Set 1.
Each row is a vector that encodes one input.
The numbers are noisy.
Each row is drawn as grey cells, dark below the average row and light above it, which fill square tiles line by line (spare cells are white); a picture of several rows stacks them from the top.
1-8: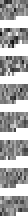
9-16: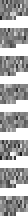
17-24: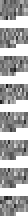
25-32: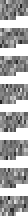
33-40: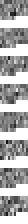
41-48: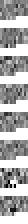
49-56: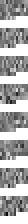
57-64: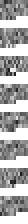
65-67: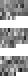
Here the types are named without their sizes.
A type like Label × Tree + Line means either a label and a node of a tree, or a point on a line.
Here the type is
Bool × Circle.
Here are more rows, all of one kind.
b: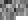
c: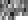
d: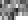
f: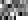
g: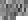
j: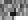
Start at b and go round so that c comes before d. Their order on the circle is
b, j, f, g, c, d.
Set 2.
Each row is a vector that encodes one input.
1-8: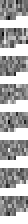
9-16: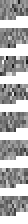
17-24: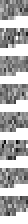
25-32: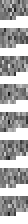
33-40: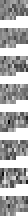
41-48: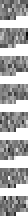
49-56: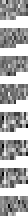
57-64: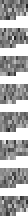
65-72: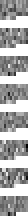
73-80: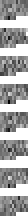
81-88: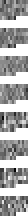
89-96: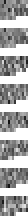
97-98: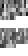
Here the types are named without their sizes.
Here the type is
List(Line).
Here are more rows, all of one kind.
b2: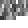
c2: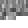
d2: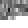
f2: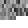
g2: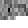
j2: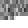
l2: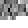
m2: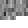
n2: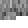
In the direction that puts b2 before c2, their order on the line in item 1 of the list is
b2, f2, n2, c2, m2, l2, g2, d2, j2.
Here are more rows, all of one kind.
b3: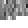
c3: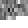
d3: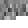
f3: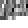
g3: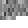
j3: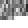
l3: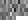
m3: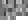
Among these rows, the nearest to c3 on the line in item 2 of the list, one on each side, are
d3 and l3.
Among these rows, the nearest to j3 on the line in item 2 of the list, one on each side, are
f3 and g3.
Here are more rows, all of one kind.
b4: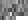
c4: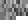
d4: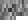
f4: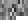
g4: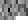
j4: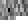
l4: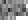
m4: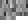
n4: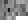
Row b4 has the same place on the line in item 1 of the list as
c4, d4 and f4.
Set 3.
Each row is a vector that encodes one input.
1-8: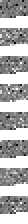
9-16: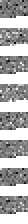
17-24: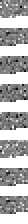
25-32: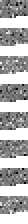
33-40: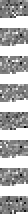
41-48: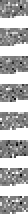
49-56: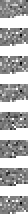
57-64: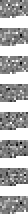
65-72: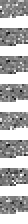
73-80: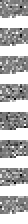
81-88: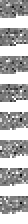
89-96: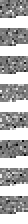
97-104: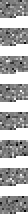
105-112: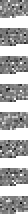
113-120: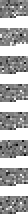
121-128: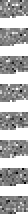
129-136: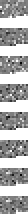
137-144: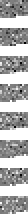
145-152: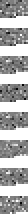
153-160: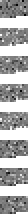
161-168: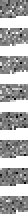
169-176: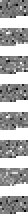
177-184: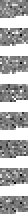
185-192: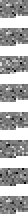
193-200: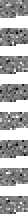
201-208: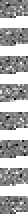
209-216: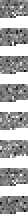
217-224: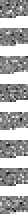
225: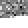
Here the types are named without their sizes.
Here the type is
Bool × Label.
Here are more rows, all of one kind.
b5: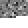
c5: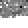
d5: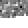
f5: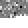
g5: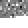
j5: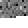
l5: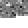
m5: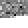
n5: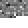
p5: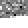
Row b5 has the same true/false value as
j5 and n5.
